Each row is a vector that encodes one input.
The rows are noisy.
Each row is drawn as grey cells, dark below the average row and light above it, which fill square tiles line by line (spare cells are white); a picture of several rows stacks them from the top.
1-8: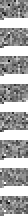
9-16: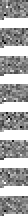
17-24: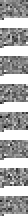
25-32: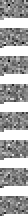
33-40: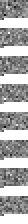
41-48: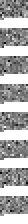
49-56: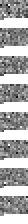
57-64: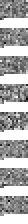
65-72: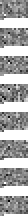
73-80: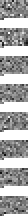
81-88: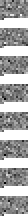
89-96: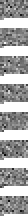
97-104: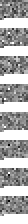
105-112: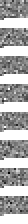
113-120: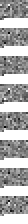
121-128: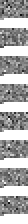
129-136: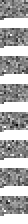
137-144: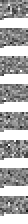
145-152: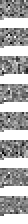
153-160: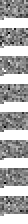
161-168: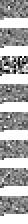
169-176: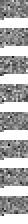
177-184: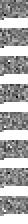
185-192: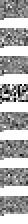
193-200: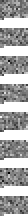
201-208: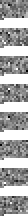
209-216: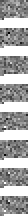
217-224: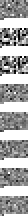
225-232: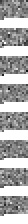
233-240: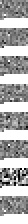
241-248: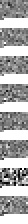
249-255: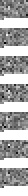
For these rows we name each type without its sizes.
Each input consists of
either a point on a circle, a node of a tree and a true/false value, or a fixed value.
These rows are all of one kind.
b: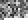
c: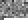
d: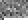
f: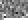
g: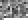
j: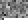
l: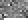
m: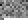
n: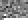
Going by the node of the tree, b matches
c and n.
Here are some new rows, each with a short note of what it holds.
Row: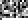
a fixed value
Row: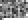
a point on a circle, a node of a tree and a true/false value
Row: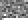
a point on a circle, a node of a tree and a true/false value
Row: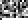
a fixed value
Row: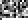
a fixed value
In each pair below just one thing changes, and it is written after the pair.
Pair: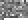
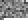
the place on the circle
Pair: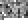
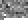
the place on the circle
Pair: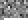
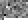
the place on the circle
